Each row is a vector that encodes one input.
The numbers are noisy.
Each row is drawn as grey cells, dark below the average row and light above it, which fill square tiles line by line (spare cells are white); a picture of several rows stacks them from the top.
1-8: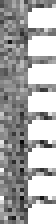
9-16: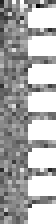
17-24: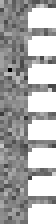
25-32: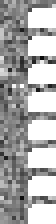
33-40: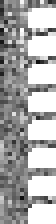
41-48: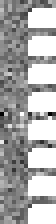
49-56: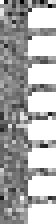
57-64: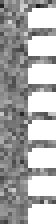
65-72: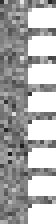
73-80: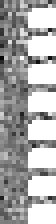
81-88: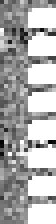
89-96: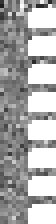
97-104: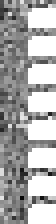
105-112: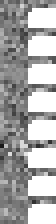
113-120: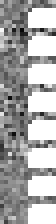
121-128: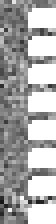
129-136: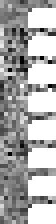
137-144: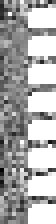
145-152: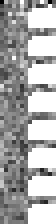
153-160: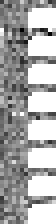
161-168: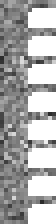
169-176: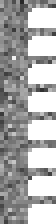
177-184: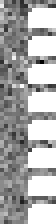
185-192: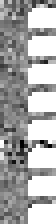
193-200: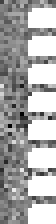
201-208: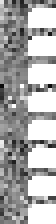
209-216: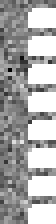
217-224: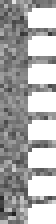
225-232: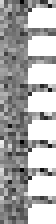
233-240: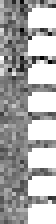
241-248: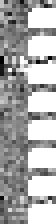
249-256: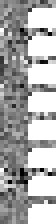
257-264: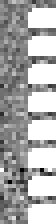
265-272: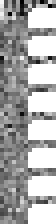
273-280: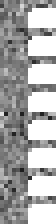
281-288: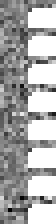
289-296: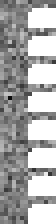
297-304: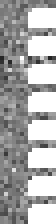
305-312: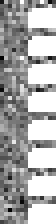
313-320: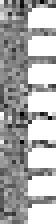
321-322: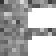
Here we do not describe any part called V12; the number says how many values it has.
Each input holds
a point on a 9-point line, together with either a point on a 13-point line, or a value of V12.
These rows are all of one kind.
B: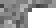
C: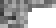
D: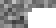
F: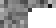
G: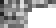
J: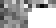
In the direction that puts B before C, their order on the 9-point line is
D, F, B, C, G, J.
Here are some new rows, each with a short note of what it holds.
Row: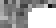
a point on a 9-point line and a value of V12
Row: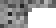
a point on a 9-point line and a value of V12
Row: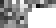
a point on a 9-point line and a point on a 13-point line
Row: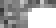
a point on a 9-point line and a value of V12
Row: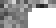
a point on a 9-point line and a point on a 13-point line
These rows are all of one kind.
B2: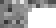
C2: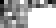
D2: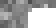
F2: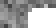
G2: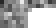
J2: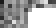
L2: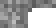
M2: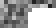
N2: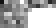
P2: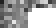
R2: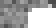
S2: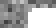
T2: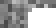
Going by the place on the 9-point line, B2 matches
M2, S2 and T2.
